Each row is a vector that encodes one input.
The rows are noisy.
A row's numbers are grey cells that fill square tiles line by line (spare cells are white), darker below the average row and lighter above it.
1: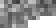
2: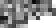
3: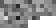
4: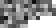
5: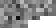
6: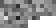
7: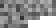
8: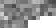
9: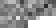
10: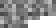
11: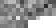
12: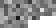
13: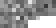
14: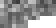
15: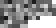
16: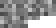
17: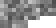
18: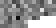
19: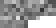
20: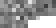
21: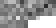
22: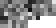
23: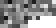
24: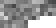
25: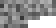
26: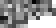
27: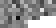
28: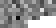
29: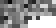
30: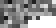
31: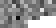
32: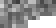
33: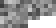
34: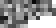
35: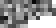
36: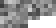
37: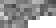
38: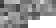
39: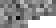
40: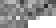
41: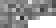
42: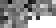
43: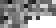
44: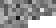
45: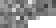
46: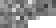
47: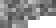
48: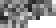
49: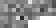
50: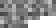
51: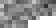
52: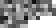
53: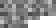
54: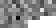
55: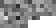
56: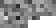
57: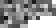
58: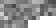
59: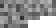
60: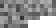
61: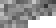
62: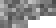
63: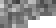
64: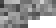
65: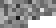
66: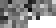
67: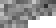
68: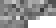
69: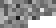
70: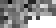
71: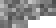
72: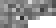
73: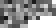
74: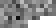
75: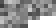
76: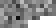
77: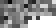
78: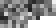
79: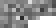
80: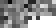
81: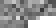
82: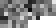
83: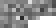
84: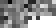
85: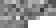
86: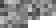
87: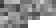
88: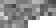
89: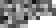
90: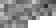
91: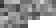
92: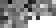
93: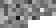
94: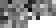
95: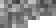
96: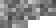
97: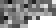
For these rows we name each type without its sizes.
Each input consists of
either a point on a line, or four true/false values.
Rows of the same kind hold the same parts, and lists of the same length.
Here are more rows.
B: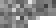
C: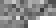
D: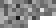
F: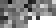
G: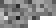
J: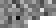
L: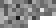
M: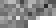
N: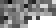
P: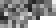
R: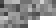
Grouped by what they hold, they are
B, C, D, G, J, L, M, R
F, N, P

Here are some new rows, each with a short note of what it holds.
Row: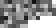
a point on a line
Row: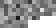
four true/false values
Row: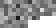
four true/false values
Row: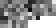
a point on a line
